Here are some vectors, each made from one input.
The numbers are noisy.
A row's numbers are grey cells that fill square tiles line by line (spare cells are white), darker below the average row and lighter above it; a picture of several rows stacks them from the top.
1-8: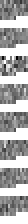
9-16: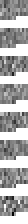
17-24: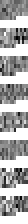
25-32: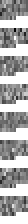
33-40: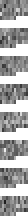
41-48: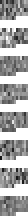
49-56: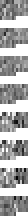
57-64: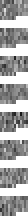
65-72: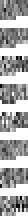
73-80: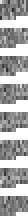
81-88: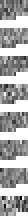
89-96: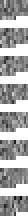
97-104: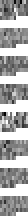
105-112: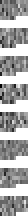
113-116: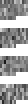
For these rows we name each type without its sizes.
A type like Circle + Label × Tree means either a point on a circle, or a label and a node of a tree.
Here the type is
Bool × (Circle + Line).
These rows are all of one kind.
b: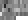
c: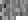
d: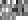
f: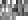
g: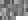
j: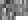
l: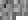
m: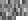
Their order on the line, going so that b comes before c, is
l, f, d, b, g, c, j, m.
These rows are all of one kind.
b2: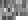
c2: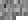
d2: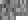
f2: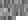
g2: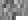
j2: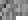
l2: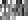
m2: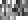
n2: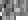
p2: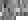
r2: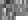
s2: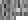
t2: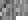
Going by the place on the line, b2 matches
f2 and l2.
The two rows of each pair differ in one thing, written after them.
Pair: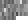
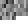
the place on the line
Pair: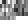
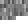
the true/false value
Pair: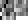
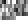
the true/false value
